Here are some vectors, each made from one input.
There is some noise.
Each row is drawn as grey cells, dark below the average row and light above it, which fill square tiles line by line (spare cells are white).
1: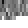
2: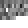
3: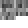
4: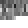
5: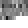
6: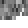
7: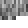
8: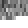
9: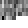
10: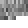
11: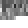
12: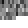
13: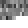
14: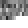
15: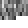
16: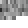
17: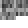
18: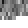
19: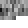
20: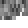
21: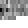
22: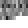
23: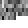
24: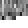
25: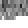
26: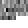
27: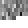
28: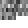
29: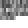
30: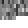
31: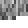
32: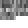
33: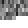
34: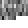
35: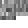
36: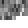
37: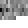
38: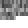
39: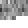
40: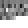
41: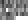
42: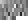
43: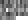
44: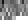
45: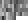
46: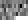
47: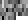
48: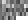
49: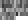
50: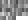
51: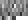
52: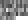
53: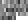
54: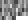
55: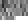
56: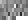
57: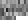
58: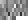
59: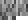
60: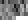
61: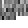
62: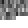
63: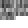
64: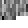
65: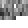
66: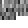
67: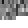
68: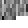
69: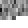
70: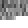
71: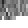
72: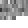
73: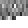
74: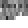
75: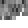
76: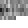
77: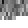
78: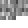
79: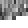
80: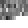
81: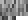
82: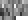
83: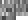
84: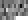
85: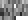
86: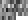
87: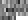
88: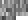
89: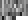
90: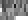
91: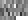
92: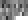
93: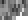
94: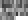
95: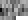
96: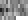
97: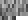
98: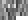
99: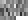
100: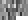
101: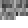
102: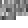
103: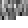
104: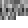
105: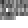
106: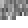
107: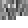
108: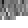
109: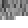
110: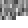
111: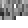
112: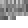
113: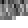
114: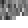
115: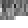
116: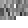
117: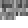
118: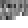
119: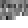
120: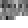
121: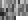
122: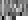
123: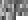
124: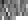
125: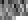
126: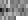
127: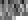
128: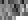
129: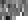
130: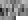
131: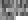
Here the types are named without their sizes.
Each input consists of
a label, together with either a point on a line, or three true/false values.
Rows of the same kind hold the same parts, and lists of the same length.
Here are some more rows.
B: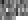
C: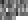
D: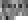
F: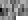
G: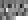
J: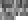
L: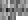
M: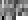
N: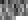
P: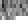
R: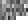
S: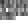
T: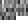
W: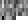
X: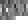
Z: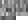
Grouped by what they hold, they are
B, C, D, G, J, N, P, S, X
F, L, M, R, T, W, Z

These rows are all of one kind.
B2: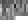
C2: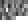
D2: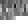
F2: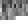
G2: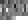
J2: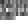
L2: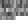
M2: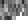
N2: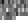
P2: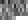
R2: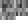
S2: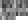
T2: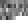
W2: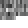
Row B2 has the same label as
D2, F2, G2 and P2.
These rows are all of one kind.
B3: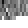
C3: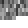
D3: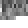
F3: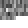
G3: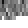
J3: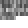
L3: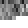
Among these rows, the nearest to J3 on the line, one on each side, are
D3 and F3.
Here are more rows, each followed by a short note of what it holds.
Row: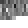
a label and a point on a line
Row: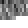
a label and a point on a line
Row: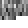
a label and three true/false values
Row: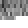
a label and a point on a line
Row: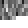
a label and a point on a line
